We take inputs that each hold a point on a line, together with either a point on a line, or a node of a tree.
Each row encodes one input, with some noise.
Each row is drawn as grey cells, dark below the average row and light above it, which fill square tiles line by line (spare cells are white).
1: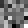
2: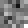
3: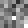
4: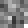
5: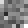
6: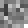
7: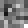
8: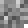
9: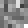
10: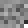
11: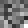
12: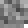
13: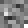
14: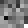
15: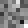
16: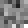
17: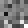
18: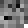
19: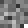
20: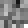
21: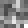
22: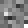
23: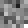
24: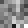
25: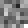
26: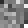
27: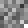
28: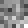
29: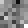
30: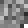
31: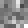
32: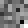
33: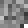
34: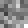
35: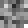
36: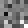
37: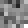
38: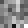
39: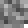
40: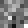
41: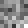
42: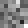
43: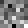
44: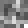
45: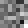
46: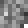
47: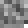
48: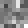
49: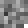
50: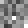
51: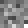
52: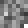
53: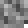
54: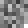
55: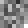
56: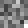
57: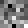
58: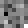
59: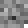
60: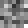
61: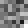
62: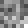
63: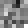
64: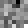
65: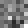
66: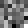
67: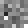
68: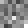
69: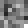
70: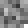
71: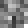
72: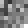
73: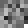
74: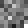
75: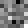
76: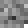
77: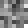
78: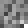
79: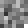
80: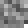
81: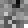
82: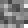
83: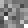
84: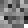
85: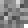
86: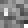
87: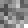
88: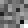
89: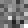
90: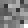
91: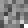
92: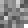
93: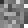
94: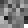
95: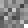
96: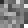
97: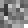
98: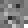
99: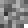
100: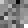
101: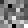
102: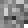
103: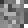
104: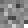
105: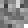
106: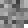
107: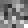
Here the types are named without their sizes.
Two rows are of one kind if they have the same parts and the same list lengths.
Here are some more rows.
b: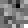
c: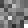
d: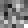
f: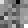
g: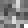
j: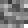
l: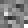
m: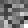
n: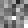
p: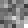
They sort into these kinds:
b, j, l
c, d, f, g, m, n, p

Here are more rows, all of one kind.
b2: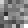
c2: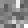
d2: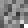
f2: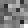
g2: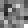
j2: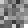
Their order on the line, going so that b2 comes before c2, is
j2, b2, f2, c2, d2, g2.
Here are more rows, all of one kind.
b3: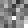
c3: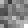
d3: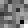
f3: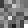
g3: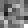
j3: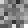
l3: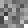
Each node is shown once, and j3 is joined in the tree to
g3 and l3.
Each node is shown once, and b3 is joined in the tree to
c3.
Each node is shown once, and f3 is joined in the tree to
d3.
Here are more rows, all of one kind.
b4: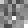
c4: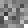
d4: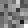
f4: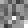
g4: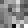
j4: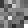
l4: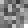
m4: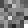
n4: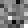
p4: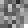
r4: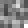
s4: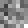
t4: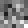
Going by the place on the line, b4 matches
f4, l4, n4 and p4.
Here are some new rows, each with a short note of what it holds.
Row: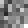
a point on a line and a node of a tree
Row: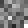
a point on a line and a node of a tree
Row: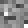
a point on each of two lines
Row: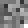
a point on a line and a node of a tree
